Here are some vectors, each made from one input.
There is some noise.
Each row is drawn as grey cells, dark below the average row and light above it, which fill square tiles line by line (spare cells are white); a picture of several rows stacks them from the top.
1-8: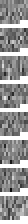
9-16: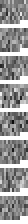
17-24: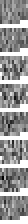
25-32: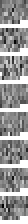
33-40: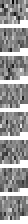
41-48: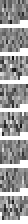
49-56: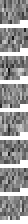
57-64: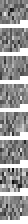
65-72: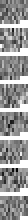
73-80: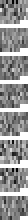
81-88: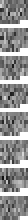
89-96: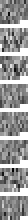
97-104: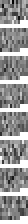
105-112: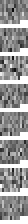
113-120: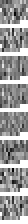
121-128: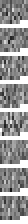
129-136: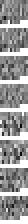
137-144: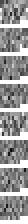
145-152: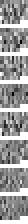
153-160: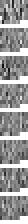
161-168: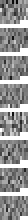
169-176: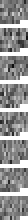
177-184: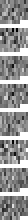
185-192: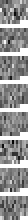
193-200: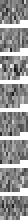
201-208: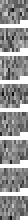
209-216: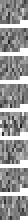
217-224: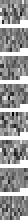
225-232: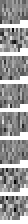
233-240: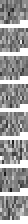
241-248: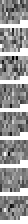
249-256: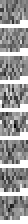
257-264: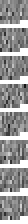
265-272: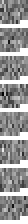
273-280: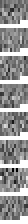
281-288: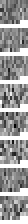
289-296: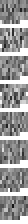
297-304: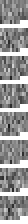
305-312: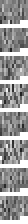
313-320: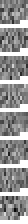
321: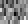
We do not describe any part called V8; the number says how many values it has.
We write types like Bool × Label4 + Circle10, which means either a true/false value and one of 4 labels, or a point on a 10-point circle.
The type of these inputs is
Circle10 + (Circle11 + Line7) × (Tree11 + V8).
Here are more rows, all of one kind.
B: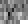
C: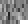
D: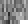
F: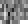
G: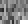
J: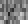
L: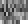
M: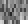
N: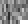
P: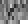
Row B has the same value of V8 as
C, N and P.
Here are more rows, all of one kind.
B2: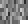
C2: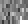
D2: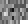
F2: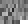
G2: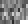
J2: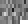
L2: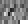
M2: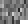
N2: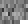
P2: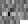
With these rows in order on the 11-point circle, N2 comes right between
F2 and G2.
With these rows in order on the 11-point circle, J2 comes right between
D2 and F2.
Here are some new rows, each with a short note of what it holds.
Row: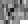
a point on an 11-point circle and a value of V8
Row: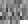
a point on a 7-point line and a value of V8
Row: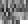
a point on an 11-point circle and a value of V8
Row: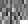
a point on a 7-point line and a value of V8
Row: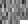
a point on a 7-point line and a node of an 11-node tree
